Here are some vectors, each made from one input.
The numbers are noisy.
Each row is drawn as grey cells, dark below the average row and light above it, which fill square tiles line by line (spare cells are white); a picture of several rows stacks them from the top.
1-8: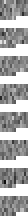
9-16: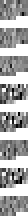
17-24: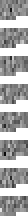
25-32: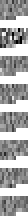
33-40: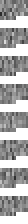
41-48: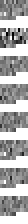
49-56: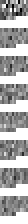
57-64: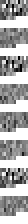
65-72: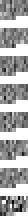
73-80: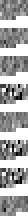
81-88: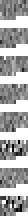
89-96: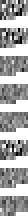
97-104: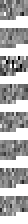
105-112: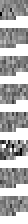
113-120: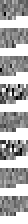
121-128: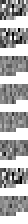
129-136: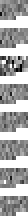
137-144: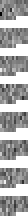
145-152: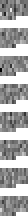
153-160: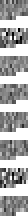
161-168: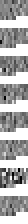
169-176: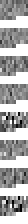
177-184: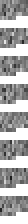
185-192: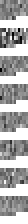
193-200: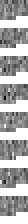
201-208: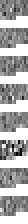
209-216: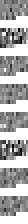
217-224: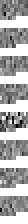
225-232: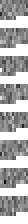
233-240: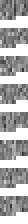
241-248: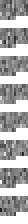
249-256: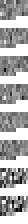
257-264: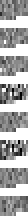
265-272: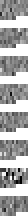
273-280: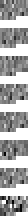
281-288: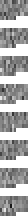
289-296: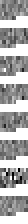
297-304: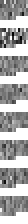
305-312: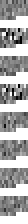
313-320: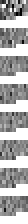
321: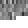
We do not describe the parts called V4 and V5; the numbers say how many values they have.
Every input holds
either a point on each of five 9-point lines, or a value of V4 and a value of V5.
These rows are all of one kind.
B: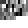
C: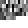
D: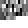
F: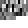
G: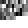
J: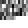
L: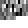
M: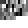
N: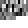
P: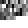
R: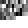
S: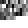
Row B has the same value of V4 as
F, L, M and N.
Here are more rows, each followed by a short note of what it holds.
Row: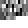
a value of V4 and a value of V5
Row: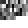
a value of V4 and a value of V5
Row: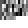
a value of V4 and a value of V5
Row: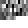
a value of V4 and a value of V5
